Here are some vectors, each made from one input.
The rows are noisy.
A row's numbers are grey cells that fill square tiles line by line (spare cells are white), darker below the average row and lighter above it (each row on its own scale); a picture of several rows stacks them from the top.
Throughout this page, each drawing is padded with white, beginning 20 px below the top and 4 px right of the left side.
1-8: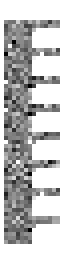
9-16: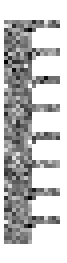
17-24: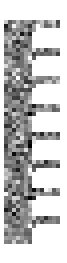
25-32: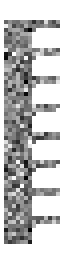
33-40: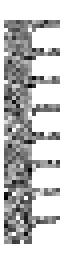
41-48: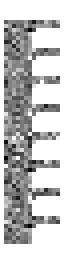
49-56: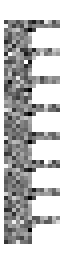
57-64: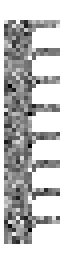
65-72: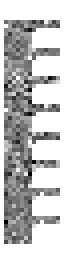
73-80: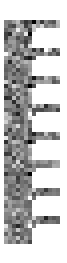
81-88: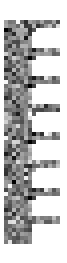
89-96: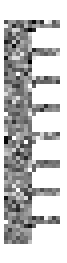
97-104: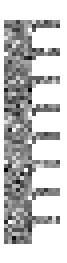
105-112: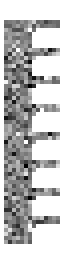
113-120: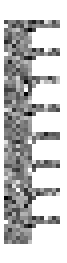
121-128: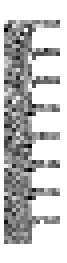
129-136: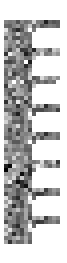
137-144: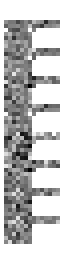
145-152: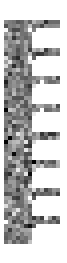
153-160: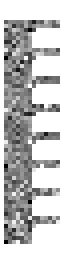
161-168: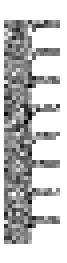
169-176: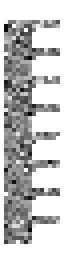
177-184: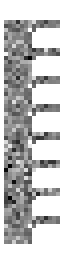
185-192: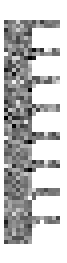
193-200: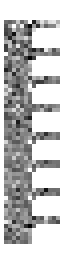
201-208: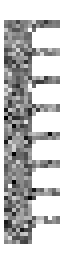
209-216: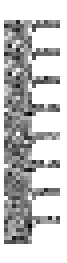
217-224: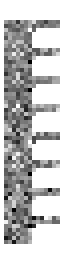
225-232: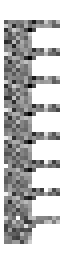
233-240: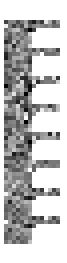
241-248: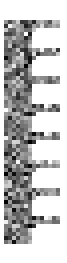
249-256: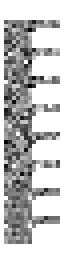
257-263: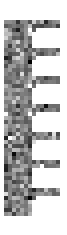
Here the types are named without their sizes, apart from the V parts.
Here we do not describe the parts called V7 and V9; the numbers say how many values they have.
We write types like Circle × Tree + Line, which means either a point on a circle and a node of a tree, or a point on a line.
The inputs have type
Bool × Bool × Bool + List(Line) + V7 × V9.
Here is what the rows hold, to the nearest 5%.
About 30% of them hold three true/false values. About 40% of them hold a value of V7 and a value of V9. The rest are lists of points on a line.
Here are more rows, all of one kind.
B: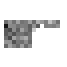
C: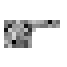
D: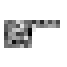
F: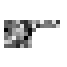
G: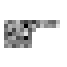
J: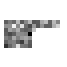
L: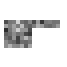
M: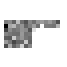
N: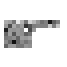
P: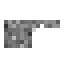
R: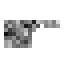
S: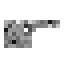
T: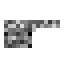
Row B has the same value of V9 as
M and P.
